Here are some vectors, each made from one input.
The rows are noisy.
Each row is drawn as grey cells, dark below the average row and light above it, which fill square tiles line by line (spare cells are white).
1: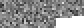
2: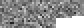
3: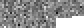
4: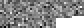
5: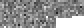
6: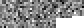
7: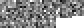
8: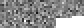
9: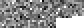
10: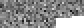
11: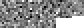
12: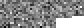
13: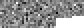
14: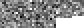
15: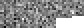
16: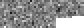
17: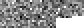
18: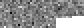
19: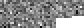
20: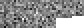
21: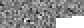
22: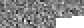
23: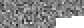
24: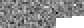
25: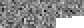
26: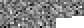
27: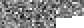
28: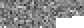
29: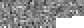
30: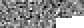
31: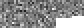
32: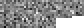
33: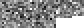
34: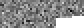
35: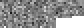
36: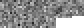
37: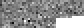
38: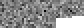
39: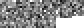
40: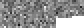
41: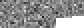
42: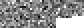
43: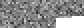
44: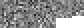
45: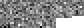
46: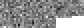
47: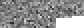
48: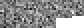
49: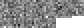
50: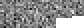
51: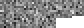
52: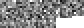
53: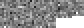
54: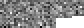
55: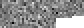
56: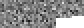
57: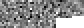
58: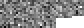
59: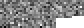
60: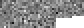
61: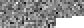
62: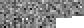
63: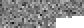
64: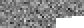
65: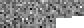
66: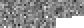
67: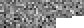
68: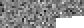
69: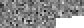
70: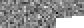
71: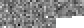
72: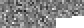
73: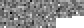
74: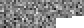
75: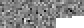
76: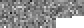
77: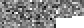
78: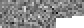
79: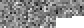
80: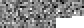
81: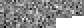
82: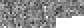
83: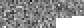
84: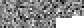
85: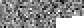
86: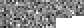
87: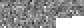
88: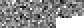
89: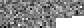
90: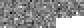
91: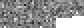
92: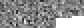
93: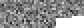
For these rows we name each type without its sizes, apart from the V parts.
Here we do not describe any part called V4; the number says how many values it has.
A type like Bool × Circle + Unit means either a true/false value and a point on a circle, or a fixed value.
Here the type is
Label + Line × List(V4).
